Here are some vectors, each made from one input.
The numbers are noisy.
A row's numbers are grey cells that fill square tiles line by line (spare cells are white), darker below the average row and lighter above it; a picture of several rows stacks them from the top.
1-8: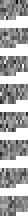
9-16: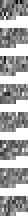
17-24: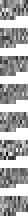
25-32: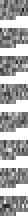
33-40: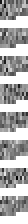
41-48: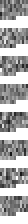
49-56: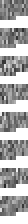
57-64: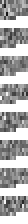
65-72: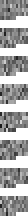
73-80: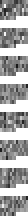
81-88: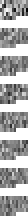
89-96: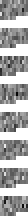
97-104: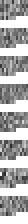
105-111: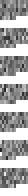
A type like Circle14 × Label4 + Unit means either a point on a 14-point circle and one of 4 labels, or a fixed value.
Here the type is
(Bool × Bool × Bool + Line6) × Line7.
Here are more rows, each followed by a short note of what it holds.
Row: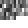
a point on a 6-point line and a point on a 7-point line
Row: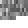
a point on a 7-point line and three true/false values
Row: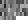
a point on a 7-point line and three true/false values
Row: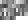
a point on a 7-point line and three true/false values
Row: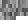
a point on a 7-point line and three true/false values
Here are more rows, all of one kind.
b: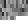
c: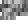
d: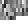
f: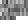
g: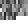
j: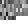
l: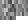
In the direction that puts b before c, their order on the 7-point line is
b, j, l, d, f, g, c.
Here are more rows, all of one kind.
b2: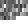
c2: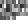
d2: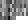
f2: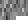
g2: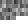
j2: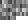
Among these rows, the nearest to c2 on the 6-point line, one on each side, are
b2 and j2.
